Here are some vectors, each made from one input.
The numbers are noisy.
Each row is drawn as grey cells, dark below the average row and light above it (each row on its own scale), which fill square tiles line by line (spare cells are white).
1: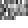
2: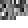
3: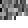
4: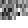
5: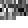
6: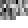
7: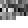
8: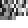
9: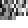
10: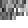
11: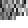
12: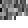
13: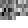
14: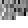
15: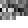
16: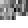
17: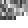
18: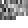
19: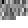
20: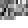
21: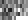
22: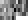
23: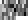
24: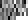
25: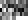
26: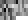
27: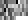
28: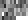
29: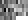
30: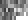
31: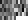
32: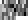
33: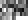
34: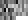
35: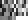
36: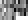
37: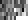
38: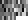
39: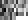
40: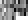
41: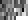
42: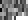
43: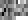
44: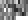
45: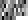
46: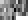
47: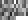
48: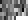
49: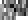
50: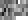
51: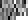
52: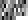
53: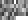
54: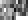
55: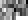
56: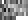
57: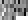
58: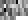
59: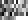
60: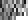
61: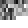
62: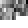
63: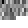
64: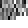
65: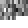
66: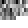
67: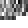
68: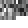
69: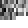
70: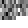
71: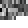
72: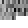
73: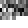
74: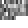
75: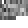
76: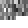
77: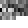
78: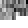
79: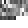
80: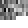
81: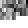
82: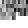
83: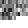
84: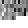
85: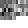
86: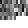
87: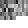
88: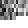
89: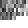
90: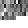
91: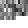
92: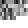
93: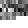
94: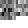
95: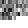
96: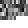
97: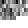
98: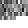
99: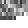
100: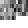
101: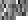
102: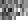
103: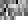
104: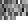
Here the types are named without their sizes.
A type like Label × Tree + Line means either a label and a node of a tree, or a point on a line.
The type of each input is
Line × Tree.
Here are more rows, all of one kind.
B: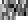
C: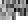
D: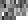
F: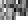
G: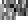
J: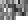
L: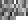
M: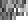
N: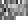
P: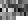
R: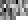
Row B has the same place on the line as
F, G, J and P.
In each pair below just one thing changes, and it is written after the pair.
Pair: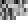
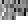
the place on the line
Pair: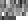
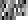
the node of the tree
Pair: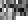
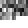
the place on the line
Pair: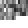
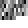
the place on the line
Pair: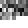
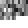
the node of the tree
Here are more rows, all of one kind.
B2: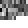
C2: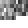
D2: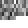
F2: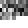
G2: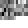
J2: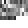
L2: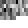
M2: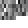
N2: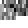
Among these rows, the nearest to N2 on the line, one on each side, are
C2 and F2.
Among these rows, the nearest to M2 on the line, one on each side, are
B2 and C2.
